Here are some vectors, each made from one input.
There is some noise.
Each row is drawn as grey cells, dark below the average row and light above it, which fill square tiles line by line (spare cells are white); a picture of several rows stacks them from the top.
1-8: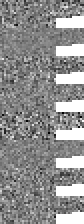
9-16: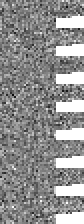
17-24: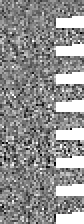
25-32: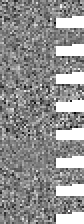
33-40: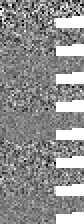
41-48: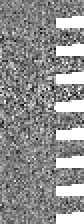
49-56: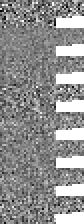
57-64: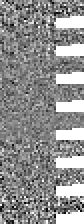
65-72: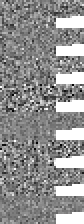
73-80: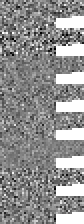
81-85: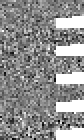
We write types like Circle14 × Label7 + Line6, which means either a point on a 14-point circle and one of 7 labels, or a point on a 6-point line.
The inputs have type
Label5 + Tree9 × Tree9.
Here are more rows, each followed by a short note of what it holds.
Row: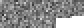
one of 5 labels
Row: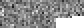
a node of each of two 9-node trees
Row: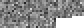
one of 5 labels
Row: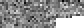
one of 5 labels
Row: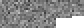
one of 5 labels
